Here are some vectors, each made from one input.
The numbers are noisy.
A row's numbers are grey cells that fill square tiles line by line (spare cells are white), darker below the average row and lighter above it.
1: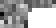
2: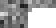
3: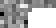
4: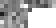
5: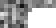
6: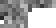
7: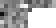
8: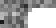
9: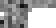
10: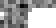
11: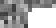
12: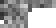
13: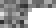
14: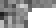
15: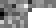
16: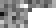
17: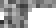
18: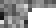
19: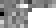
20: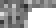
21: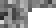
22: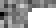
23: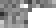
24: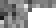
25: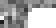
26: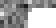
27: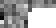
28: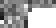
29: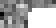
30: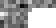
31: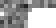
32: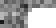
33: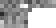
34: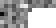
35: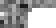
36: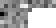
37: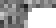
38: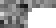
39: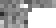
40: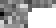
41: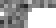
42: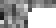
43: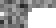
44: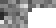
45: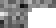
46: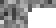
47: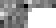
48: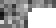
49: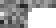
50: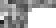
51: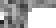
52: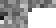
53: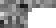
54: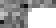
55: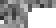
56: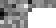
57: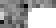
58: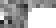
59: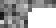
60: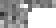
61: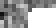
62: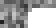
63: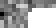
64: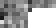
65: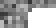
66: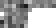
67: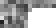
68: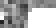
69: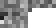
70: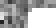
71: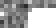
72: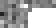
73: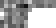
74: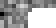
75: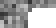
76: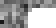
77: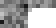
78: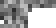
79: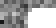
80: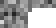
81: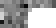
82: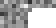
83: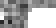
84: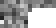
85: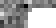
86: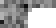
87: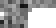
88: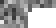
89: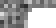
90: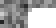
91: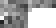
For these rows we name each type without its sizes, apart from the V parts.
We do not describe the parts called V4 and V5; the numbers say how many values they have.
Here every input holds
a point on each of two lines, a true/false value, a value of V4 and a value of V5.
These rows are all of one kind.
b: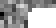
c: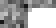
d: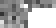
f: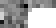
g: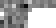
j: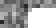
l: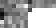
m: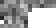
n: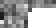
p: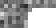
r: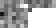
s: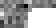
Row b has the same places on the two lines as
p and r.
